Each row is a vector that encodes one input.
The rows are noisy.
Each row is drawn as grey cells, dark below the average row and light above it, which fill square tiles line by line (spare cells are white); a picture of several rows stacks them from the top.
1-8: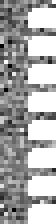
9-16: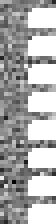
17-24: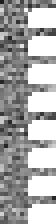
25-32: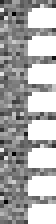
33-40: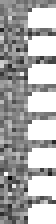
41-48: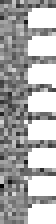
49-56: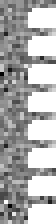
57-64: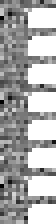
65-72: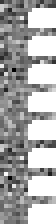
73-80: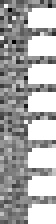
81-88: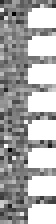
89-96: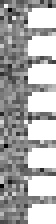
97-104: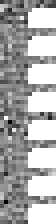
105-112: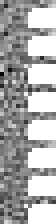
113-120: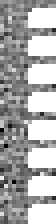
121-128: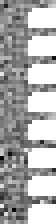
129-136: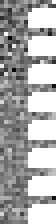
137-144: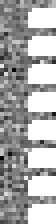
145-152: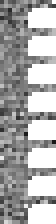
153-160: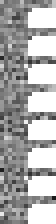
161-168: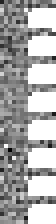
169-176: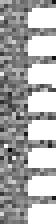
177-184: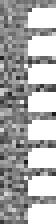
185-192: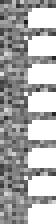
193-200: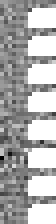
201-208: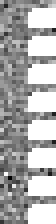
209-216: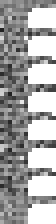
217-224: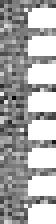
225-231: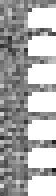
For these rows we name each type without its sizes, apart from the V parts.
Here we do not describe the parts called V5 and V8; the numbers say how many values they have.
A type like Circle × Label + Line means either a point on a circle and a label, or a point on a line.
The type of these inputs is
Bool × (Label × Line + V5) + V8.
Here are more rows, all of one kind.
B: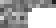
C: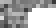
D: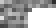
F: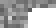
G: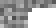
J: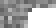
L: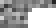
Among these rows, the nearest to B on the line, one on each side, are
F and G.
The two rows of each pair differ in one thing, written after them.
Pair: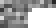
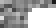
the label
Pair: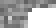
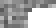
the label
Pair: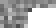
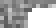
the label
